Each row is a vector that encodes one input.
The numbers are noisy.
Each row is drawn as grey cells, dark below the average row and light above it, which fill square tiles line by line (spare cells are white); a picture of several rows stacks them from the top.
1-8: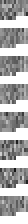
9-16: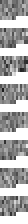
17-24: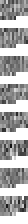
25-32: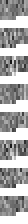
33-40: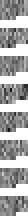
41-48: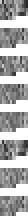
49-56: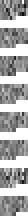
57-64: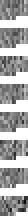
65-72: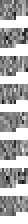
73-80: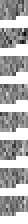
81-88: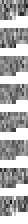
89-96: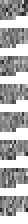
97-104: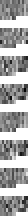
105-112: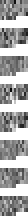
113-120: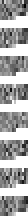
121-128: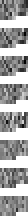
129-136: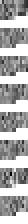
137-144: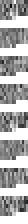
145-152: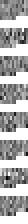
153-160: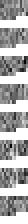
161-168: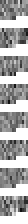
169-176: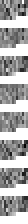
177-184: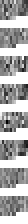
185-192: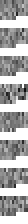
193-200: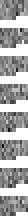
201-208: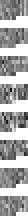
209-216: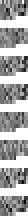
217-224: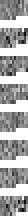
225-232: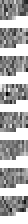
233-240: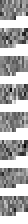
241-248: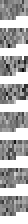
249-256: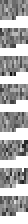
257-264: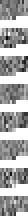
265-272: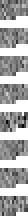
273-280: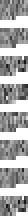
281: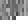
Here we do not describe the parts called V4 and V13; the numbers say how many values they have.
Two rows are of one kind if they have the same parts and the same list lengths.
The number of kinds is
4.
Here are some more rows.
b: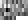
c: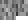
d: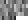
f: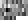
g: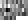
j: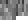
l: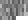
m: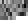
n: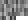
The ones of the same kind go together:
b, f, g
c, j, l
d, n
m

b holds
a fixed value.
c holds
a value of V4 and a value of V13.
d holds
a point on an 11-point circle, a value of V4 and a value of V13.
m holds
three true/false values.
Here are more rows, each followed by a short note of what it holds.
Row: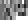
three true/false values
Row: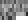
a point on an 11-point circle, a value of V4 and a value of V13
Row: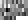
a fixed value
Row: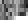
three true/false values
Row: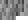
a value of V4 and a value of V13
